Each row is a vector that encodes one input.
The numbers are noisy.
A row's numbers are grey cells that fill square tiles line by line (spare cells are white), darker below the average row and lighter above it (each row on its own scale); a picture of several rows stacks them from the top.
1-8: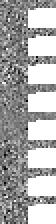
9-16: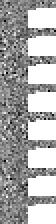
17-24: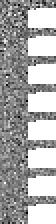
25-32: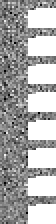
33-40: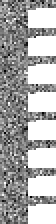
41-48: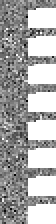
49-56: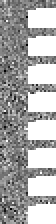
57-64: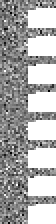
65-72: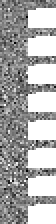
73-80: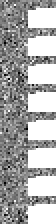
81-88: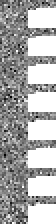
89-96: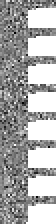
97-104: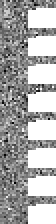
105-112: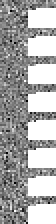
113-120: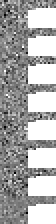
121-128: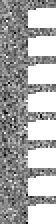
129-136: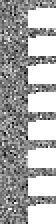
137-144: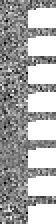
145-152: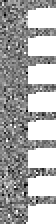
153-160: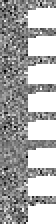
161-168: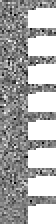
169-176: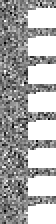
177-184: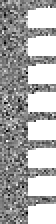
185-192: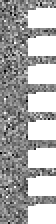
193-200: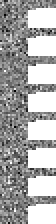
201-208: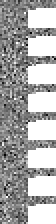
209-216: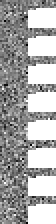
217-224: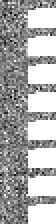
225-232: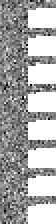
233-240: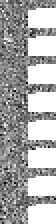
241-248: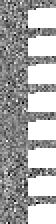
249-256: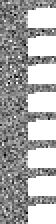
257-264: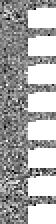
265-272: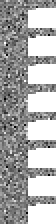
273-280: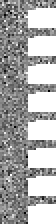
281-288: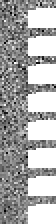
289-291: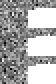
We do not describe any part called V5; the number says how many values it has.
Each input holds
either a point on a 4-point line and a point on an 8-point line, or a list of up to three items, each one of 6 labels and a value of V5.
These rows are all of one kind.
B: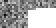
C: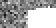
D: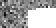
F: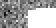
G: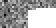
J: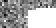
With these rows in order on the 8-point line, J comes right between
D and F.
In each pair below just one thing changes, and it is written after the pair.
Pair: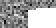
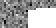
the value of V5 in item 1 of the list
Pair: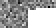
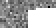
the label in item 1 of the list
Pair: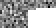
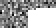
the value of V5 in item 1 of the list
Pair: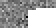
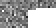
the value of V5 in item 1 of the list
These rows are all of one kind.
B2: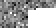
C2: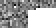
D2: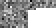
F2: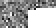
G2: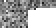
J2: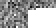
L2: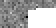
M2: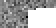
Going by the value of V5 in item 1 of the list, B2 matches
J2 and M2.
